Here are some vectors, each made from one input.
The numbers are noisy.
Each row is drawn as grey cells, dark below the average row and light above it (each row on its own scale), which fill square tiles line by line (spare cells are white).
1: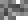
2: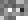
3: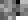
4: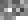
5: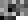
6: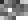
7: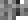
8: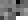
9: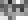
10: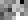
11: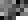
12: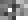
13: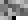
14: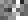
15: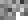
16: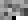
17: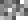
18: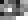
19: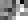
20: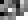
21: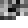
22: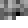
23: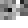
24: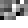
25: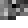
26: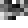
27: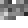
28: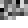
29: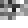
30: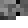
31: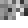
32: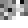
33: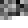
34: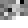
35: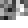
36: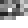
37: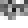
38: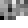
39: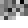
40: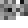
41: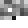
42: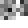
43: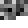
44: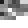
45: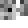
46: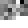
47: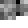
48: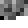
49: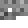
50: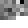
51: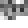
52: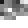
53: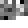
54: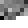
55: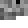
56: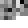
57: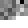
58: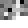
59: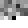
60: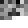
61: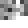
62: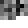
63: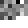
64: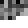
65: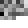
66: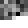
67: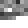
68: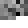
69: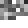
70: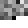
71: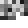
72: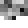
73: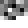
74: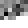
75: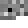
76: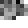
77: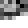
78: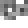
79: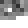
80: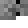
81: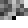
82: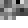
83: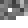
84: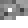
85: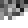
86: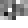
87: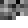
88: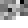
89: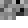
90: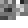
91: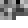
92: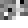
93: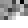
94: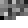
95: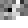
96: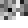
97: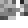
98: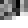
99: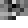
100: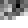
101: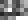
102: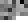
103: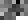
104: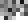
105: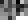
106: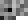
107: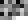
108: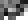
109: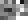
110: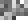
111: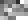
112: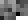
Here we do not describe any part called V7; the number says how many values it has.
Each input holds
one of 6 labels and a value of V7, together with either a fixed value, or four true/false values.
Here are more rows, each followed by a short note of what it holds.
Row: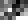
one of 6 labels, four true/false values and a value of V7
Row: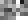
one of 6 labels and a value of V7
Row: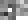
one of 6 labels, four true/false values and a value of V7
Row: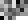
one of 6 labels, four true/false values and a value of V7
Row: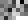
one of 6 labels and a value of V7
